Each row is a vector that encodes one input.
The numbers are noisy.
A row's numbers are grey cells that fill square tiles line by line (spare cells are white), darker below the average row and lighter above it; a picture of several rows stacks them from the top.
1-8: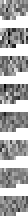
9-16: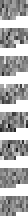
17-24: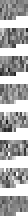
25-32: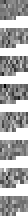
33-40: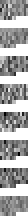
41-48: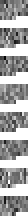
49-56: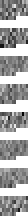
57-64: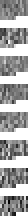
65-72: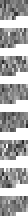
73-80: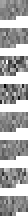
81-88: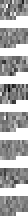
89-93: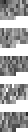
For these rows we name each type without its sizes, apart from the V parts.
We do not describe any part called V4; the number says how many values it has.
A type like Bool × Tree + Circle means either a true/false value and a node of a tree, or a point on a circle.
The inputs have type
List(Bool × V4).
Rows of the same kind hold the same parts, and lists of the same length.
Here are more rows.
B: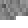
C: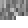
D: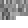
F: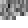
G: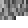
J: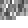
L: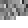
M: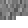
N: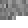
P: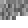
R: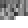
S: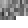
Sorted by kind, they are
B, D, F, P, R
C, G, L, M, N, S
J

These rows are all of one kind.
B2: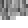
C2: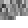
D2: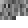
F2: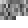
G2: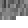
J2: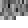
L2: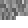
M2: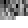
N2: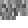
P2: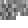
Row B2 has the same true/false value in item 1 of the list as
M2 and P2.
